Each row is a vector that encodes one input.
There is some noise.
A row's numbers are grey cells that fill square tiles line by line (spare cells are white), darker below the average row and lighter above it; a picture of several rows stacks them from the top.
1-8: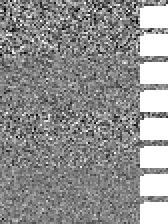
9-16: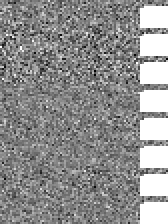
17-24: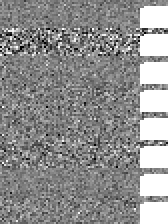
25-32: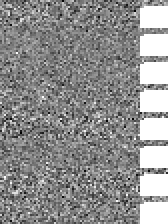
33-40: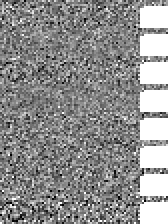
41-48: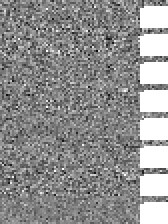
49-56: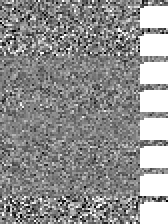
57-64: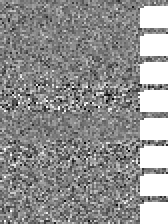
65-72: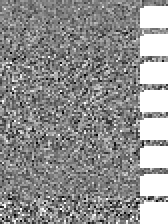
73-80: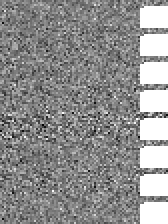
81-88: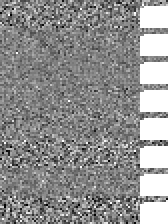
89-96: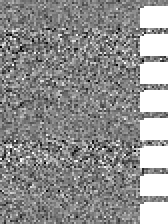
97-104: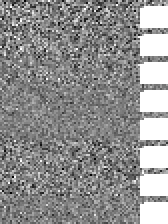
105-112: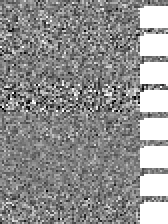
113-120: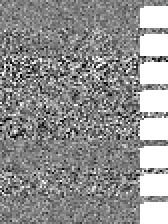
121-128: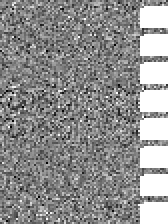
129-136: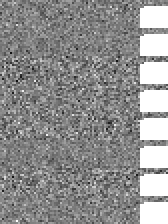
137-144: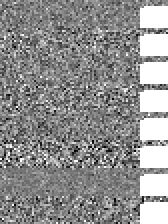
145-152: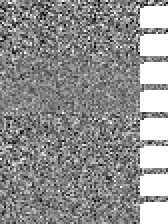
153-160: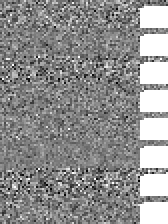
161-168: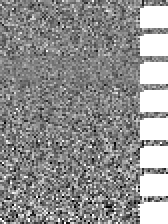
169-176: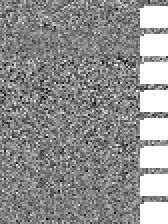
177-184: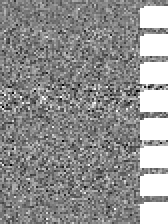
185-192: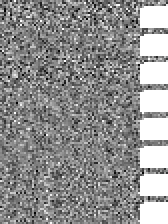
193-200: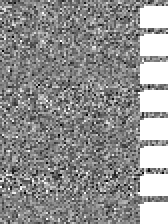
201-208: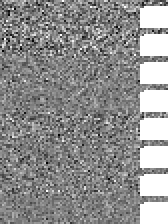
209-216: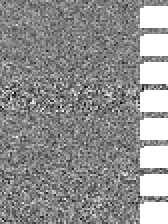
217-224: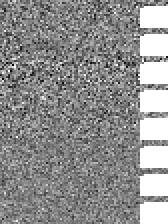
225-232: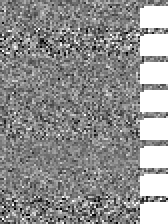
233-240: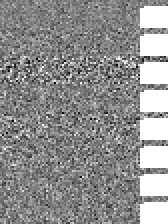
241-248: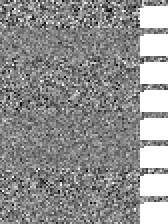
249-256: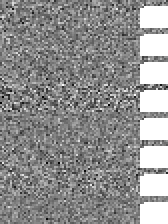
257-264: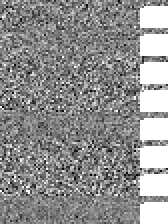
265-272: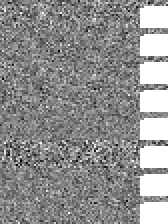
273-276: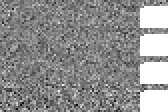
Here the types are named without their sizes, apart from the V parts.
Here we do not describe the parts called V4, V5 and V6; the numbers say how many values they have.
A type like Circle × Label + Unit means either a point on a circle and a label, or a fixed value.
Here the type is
Bool × Circle × V4 × V5 × V6 + List(Line).
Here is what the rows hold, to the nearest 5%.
About 30% of them hold a point on a circle, a true/false value, a value of V4, a value of V5 and a value of V6. The rest are lists of points on a line.
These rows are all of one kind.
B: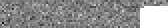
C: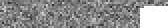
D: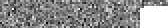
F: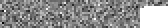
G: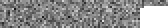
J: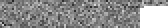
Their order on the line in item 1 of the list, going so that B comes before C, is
F, G, B, C, D, J.
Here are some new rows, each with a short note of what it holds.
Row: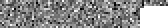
the empty list
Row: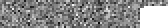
a list of three items
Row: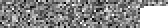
a list of three items
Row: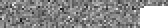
a list of one item
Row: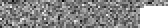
a list of two items
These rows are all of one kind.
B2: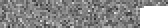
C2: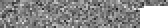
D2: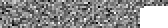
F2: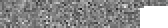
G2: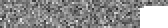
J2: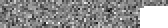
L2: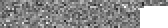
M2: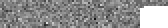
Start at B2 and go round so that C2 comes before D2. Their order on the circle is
B2, J2, C2, D2, M2, F2, G2, L2.
